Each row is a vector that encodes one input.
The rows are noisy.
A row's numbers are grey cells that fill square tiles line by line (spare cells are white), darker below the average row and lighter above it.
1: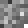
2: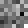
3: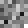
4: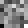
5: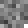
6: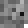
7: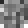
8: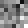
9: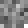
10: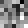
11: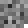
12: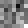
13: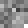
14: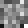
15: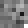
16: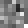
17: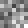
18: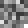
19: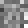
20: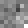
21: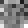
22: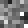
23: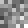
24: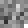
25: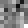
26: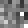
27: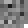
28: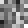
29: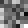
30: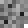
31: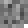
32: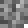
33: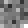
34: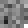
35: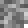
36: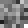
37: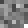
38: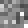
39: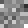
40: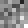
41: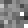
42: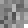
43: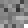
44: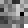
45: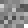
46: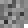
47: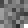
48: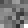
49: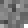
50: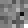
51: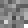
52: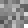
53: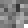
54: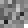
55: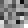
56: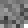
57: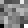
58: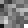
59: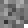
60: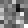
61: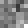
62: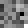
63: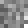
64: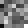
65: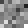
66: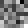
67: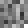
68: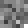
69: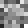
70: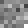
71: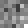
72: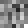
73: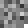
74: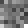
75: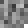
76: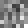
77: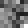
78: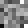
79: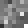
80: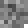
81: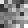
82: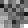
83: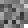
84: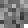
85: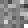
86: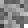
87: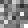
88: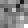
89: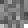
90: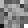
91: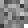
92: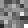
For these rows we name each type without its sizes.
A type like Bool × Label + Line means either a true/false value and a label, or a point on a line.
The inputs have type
Bool × (Circle + Line).
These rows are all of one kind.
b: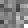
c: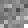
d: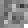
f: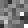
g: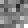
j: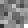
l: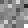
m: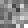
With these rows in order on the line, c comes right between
b and l.
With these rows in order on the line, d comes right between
j and l.
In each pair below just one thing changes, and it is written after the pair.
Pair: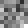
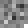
the place on the line
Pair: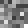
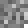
the place on the line
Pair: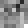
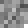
the place on the line
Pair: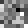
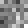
the true/false value
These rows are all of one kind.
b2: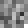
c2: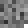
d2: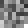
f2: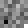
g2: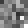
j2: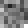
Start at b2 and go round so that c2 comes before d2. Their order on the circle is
b2, c2, d2, j2, f2, g2.
